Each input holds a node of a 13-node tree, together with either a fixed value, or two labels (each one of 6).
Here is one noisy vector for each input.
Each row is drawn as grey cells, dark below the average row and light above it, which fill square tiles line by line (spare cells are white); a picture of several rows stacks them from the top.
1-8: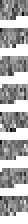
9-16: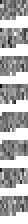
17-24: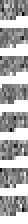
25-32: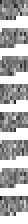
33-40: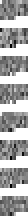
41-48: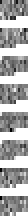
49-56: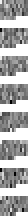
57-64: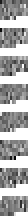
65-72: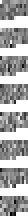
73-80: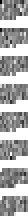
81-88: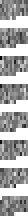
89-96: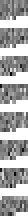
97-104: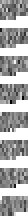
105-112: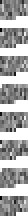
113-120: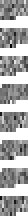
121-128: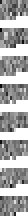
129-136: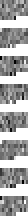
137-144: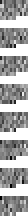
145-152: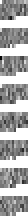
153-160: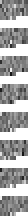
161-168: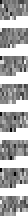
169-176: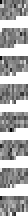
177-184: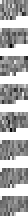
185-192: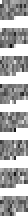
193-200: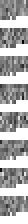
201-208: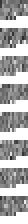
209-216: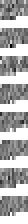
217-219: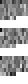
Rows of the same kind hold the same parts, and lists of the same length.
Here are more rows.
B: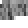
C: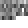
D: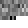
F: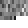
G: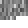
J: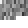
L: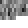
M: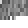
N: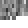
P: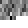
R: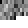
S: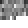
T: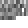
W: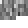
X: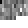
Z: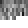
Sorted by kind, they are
B, C, D, F, J, L, P, R, T, W, X
G, M, N, S, Z

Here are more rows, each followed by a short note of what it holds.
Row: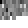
a node of a 13-node tree
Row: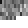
two labels (each one of 6) and a node of a 13-node tree
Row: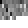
a node of a 13-node tree
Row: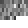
a node of a 13-node tree
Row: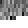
two labels (each one of 6) and a node of a 13-node tree
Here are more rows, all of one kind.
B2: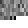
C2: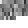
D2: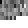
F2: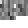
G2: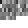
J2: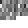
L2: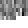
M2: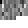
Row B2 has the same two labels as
D2 and M2.
